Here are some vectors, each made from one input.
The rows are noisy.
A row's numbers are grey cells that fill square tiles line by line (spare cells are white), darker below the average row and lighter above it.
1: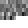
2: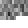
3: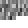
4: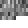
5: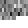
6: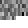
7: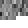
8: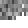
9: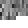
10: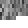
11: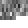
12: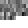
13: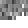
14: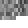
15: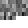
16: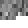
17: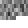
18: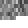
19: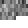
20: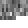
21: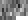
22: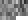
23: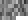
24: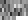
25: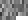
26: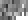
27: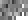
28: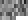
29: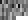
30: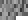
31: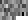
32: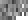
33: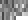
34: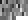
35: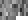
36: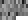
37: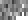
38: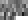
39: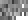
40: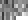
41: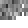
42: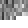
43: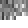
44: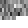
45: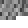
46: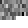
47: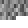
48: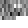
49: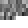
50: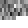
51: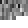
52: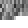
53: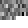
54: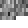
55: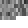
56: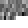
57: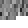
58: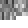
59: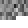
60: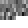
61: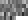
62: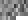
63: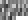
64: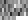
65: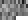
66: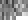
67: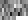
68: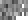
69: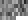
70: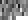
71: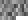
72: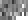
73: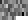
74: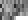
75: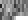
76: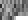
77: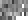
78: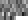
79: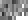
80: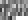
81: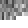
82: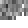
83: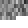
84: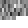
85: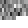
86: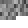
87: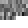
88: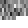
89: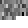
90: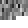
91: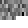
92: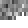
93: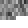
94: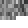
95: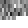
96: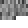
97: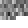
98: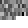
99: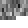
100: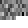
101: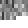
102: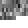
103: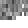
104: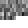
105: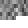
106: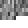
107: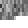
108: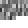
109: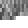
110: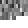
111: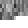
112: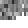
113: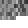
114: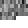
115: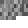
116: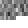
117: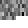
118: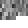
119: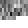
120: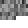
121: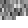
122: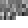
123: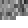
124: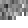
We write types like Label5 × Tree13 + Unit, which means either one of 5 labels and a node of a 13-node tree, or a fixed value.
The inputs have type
Bool × Bool × Bool + Tree9.
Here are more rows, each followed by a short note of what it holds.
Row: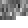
three true/false values
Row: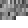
a node of a 9-node tree
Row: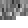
three true/false values
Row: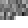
three true/false values
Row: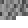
a node of a 9-node tree
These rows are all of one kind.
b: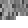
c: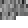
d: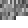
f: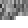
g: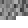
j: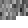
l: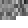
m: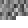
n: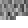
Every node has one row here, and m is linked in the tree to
g, l and n.
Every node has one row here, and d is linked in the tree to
c.
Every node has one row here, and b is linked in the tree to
f and j.
